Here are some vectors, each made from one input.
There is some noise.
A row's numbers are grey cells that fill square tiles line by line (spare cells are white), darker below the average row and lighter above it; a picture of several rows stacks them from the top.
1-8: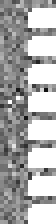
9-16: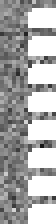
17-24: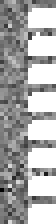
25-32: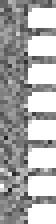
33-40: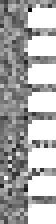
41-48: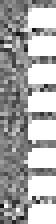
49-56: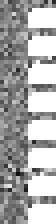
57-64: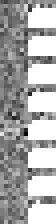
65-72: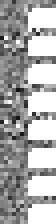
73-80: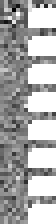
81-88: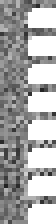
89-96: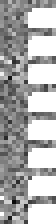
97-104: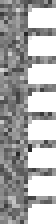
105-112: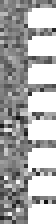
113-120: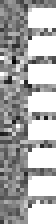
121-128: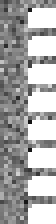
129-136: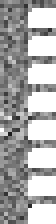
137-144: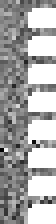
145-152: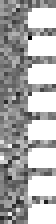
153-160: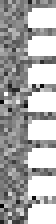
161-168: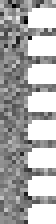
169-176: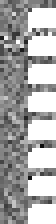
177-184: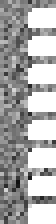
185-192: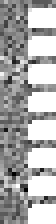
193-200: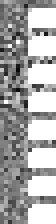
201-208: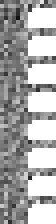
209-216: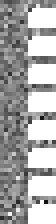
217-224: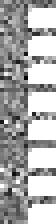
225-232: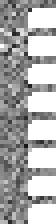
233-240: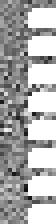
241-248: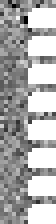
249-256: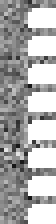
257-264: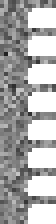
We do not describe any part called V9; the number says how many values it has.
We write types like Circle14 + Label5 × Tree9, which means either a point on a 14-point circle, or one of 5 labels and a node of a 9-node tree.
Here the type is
Bool × V9 + Circle5 + Line7 × Line7 + Unit.
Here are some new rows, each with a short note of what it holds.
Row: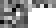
a point on a 5-point circle
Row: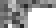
a true/false value and a value of V9
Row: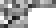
a fixed value
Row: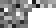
a point on a 5-point circle
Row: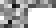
a fixed value
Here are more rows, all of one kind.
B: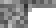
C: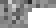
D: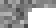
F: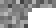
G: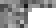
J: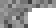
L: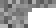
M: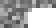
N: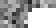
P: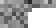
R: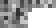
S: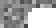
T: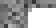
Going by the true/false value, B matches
G and T.
